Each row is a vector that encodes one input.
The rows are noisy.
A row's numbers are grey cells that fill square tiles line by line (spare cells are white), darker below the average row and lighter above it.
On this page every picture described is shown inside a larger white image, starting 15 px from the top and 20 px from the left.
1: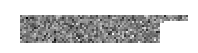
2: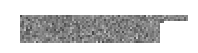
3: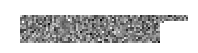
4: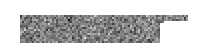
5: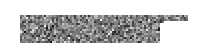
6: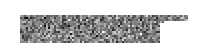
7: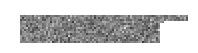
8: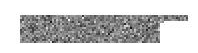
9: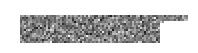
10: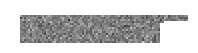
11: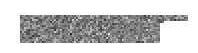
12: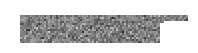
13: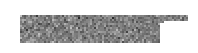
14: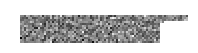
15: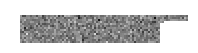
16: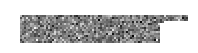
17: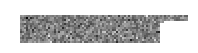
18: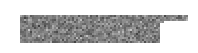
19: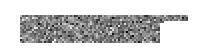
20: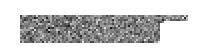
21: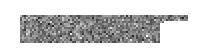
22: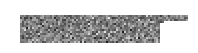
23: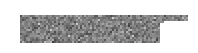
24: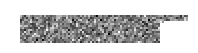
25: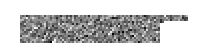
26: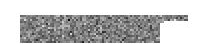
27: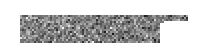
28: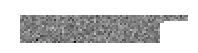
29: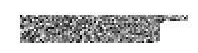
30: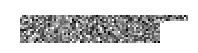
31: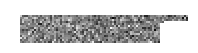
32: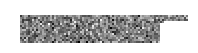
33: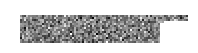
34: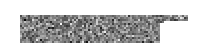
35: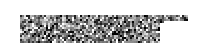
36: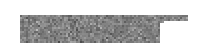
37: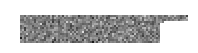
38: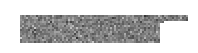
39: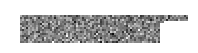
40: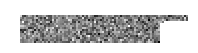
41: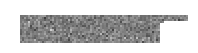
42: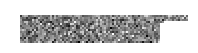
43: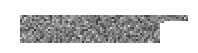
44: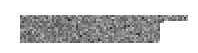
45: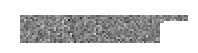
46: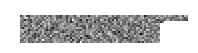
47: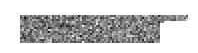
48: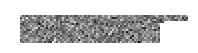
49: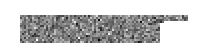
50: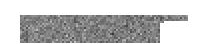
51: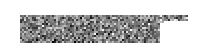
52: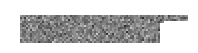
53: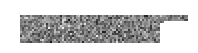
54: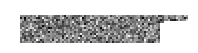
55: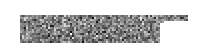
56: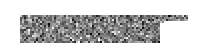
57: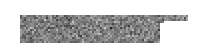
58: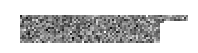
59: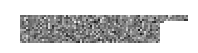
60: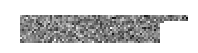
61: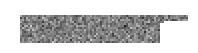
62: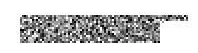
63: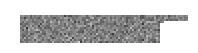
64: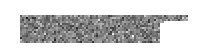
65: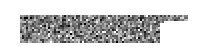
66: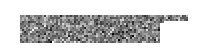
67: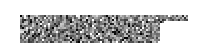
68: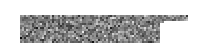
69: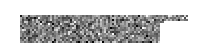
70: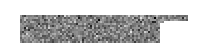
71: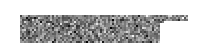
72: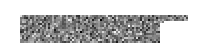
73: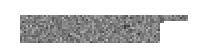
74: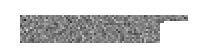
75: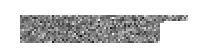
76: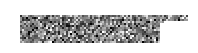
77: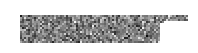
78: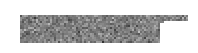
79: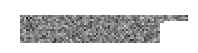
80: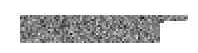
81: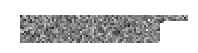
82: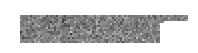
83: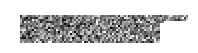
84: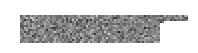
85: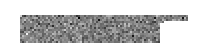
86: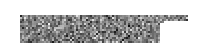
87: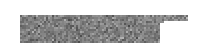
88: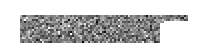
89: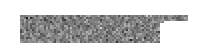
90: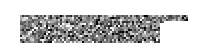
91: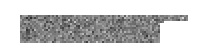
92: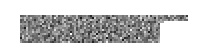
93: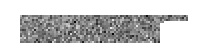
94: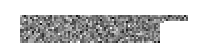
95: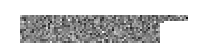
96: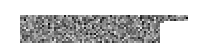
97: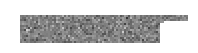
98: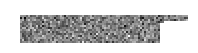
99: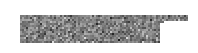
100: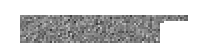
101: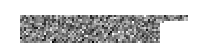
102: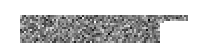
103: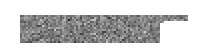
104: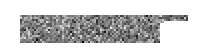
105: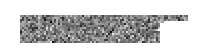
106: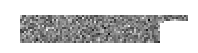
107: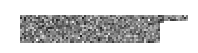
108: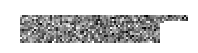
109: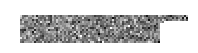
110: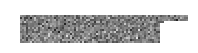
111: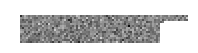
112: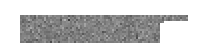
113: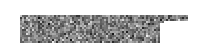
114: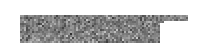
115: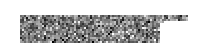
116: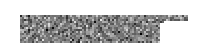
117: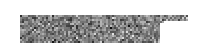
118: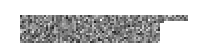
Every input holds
a node of a 7-node tree, together with either a point on a 4-point line, or a node of a 7-node tree.
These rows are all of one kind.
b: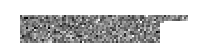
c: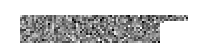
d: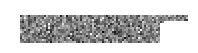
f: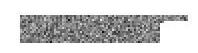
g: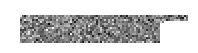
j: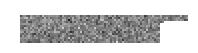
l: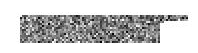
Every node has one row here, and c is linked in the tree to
j.
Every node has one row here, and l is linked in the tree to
g.
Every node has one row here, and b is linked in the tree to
d.
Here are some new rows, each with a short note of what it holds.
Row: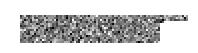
a node of each of two 7-node trees
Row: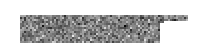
a point on a 4-point line and a node of a 7-node tree
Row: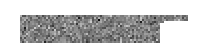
a node of each of two 7-node trees
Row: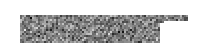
a node of each of two 7-node trees
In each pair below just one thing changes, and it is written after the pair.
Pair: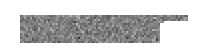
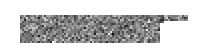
the node of the tree
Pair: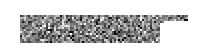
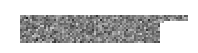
the node of the tree
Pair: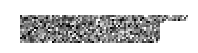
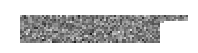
the node of the tree
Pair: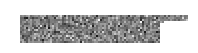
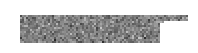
the place on the 4-point line
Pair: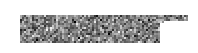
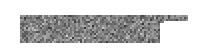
the node of the tree
